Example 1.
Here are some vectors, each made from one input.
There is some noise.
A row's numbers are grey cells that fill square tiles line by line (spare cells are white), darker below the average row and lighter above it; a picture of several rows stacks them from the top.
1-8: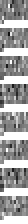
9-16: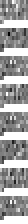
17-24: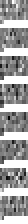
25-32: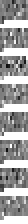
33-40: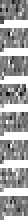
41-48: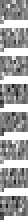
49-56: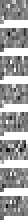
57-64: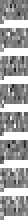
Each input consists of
either a fixed value, or four true/false values.
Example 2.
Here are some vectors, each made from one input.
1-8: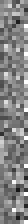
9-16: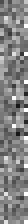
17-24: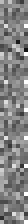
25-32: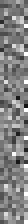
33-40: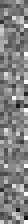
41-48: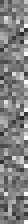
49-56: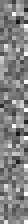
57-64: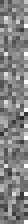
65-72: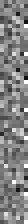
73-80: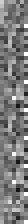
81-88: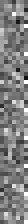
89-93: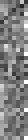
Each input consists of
a node of a 10-node tree.
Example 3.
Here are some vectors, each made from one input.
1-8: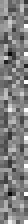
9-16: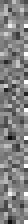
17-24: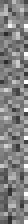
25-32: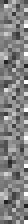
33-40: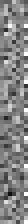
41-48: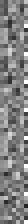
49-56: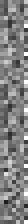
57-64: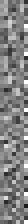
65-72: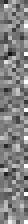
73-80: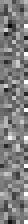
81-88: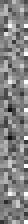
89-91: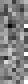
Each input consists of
three true/false values.
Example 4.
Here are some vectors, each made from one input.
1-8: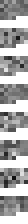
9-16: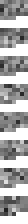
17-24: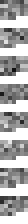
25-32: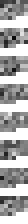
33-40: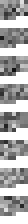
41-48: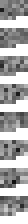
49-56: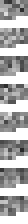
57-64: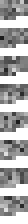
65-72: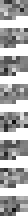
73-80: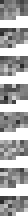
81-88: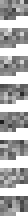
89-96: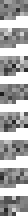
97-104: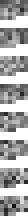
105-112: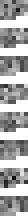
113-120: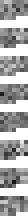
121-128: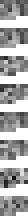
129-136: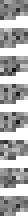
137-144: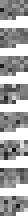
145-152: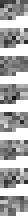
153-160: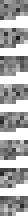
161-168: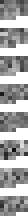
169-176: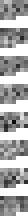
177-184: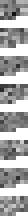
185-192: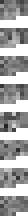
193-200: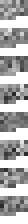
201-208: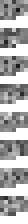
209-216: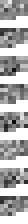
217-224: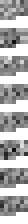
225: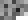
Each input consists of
a node of a 20-node tree.
